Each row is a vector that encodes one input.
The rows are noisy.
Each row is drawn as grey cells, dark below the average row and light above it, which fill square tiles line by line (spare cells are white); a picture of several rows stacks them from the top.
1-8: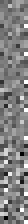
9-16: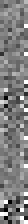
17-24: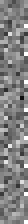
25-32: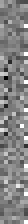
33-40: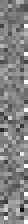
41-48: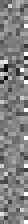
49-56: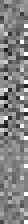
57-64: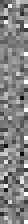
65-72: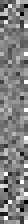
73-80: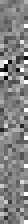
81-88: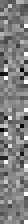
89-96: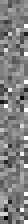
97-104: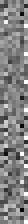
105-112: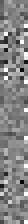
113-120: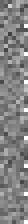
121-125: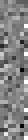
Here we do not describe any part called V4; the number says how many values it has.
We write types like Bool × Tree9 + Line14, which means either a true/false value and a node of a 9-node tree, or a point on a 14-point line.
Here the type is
(Line6 + V4) × List2(Line5).
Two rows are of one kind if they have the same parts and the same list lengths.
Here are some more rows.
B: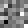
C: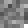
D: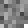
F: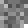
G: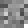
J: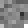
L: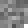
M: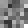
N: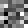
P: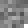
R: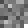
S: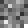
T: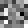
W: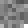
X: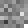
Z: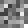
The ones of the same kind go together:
B, G, M, T, X
C, D, Z
F
J, L, P, W
N
R, S

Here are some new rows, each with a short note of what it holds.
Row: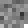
a value of V4, together with a list of one item
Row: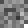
a value of V4, together with the empty list
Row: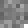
a value of V4, together with a list of two items
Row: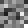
a value of V4, together with the empty list
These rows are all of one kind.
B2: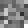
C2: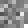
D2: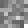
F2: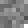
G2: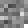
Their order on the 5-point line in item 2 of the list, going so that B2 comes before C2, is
B2, D2, C2, F2, G2.
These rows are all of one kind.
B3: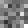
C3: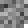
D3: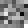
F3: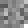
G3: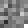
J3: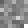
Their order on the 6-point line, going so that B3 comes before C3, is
B3, D3, G3, C3, F3, J3.
